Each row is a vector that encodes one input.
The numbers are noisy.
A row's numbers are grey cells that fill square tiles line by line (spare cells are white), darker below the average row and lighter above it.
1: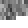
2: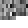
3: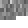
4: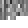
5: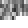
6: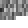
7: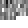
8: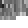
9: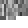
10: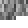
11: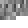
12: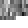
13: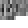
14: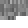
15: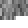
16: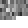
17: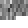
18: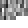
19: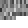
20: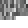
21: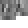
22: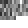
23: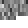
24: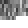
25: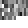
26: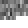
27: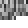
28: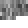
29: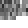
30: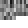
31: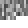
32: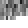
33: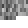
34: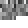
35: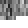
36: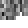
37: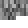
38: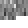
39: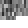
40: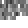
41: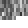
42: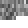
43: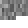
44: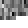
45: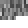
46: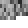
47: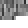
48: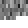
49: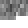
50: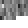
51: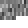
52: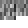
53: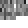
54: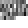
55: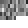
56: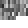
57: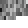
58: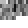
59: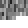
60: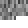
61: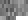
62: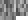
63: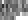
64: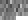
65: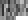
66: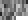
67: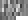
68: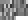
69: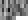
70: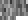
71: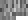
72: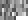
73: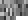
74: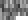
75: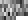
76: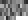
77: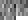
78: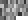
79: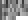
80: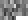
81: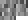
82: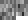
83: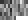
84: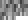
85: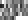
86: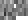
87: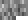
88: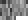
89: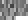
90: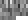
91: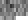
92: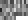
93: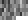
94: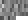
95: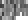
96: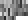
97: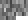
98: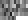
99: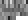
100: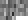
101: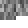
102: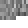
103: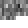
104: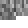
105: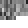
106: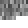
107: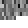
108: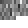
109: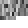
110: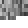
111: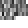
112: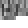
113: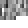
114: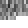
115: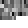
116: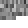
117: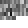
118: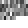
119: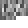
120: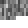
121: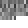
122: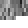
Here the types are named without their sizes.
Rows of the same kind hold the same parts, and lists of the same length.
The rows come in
2 kinds.
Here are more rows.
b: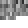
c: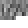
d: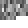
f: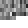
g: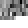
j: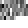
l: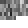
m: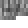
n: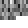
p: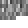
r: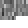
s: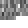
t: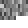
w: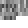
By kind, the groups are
b, d, j, p, s, w
c, f, g, l, m, n, r, t

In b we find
a point on a line and a node of a tree.
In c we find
a label and a point on a line.
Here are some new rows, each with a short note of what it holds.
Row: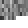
a label and a point on a line
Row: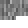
a label and a point on a line
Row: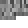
a label and a point on a line
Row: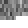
a label and a point on a line
